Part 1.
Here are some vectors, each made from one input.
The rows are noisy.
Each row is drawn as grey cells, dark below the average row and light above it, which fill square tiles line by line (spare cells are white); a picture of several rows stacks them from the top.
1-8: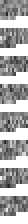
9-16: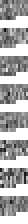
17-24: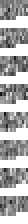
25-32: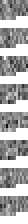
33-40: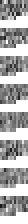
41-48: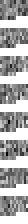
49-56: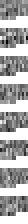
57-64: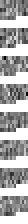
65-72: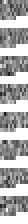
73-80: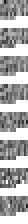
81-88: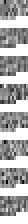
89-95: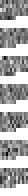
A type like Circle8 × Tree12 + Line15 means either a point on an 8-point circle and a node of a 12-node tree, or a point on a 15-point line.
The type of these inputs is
Bool × Line7.
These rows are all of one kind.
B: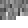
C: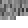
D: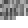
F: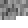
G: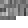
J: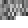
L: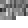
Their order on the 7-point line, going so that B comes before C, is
L, G, J, B, F, D, C.
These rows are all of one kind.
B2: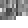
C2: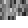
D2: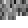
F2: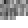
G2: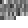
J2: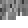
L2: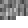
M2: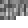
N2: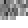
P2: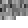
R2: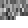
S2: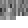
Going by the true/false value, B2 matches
F2, N2 and R2.
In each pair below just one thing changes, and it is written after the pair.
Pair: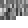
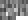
the true/false value
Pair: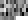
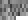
the true/false value
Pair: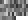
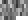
the true/false value
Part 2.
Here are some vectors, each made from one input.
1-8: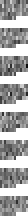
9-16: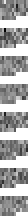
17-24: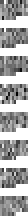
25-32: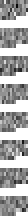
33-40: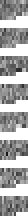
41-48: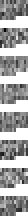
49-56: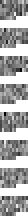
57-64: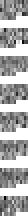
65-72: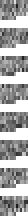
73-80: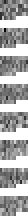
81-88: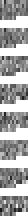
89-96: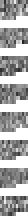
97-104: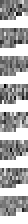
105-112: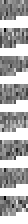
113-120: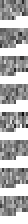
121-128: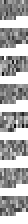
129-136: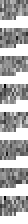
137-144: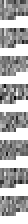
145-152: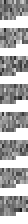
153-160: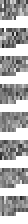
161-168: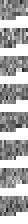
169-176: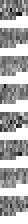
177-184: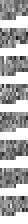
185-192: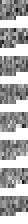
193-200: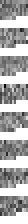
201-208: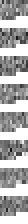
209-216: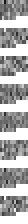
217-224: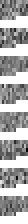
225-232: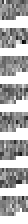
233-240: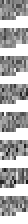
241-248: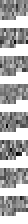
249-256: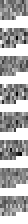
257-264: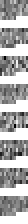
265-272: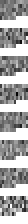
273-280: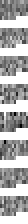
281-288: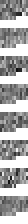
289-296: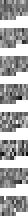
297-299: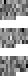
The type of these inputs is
Bool × Line7.
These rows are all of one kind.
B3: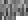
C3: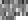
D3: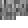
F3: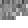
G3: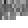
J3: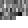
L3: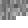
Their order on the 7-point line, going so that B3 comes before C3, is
D3, B3, G3, L3, F3, C3, J3.
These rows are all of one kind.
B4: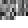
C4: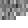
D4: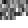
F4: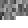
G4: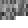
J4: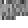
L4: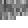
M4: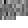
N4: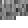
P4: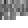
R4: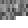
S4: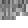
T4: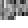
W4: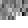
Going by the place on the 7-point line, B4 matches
D4, G4, J4 and R4.
